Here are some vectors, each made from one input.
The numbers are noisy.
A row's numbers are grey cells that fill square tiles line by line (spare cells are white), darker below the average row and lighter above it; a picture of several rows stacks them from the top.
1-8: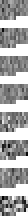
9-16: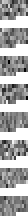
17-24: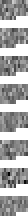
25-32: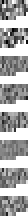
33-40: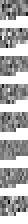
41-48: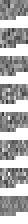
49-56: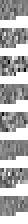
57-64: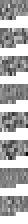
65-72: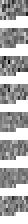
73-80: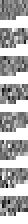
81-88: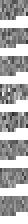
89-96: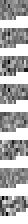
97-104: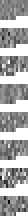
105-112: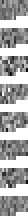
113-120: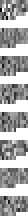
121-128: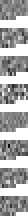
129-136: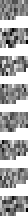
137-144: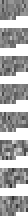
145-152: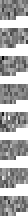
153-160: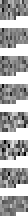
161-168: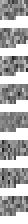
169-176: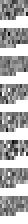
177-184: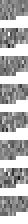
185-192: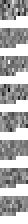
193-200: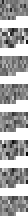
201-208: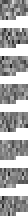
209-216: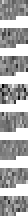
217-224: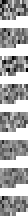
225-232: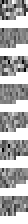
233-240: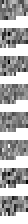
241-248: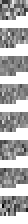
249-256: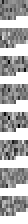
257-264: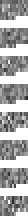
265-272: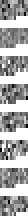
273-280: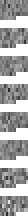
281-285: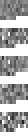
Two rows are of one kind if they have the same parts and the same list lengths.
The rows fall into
2 kinds.
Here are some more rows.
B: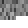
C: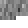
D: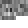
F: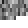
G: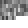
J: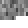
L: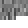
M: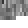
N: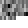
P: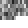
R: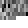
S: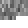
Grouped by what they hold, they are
B, F, L, M
C, D, G, J, N, P, R, S

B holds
a point on a 7-point line.
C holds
a point on a 6-point circle, a point on a 7-point line and a true/false value.
